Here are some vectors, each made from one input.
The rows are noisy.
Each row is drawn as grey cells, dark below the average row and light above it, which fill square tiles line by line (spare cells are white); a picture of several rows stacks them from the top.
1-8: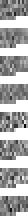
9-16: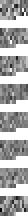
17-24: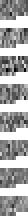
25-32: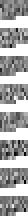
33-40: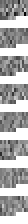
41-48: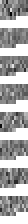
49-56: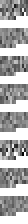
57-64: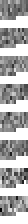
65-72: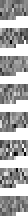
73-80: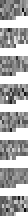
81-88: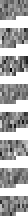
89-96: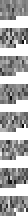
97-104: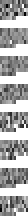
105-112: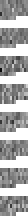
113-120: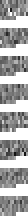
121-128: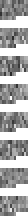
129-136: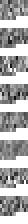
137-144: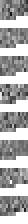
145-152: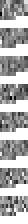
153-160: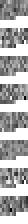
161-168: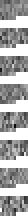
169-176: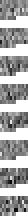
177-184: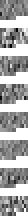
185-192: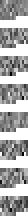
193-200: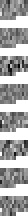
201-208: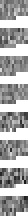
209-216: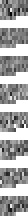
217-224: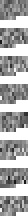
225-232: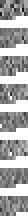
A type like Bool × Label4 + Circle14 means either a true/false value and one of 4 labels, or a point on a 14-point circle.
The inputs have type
Bool × Bool × Bool × Tree14.
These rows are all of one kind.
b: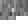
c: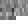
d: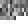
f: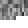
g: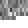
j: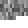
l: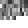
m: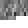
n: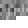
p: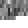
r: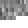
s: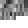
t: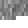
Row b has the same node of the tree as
n and s.
